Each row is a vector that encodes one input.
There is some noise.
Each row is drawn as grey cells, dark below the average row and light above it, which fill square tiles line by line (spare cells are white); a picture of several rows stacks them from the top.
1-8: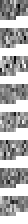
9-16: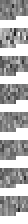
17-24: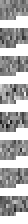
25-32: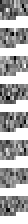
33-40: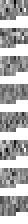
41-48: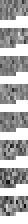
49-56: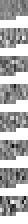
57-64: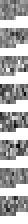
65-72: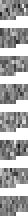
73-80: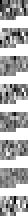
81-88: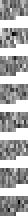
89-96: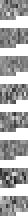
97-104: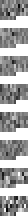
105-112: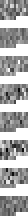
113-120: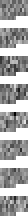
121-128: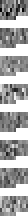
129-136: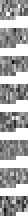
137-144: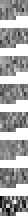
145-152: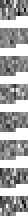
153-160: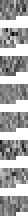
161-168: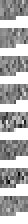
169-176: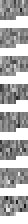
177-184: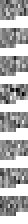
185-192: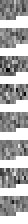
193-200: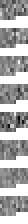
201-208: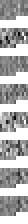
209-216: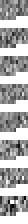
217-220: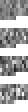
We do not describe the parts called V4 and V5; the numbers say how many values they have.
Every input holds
either a point on a 6-point circle and a true/false value, or a fixed value, or a value of V4 and a value of V5.
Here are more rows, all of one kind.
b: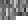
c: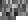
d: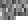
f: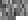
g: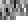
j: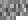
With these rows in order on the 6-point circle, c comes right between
b and f.
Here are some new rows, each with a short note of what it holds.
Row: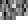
a fixed value
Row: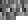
a value of V4 and a value of V5
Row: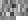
a value of V4 and a value of V5
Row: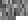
a point on a 6-point circle and a true/false value
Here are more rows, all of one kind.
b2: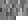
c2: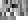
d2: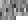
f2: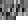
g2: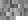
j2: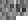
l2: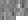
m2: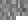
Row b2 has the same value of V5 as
g2 and l2.
